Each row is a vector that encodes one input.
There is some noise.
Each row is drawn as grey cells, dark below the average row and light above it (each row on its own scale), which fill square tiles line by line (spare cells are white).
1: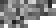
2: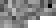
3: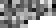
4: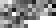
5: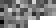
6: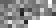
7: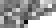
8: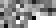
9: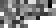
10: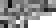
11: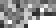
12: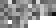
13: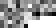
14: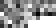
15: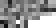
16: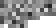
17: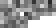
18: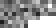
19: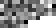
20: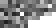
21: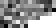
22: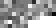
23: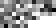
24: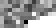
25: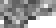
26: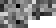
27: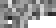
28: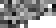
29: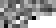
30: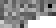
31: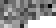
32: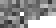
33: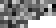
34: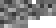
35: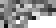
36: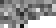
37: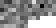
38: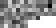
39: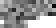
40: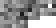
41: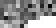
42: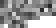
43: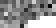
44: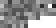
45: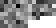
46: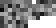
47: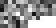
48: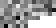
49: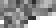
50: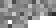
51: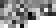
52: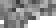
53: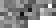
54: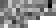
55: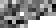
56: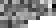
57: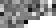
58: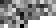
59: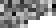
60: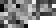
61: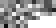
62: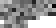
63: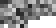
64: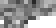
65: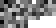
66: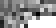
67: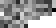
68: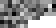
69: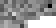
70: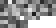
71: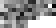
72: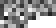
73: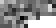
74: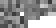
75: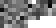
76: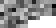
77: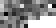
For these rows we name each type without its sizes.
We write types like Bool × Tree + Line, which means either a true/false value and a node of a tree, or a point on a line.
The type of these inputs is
Circle × Line.
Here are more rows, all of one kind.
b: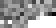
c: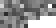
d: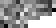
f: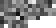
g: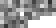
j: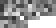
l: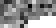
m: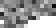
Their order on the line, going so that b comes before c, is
f, l, j, b, c, m, g, d.
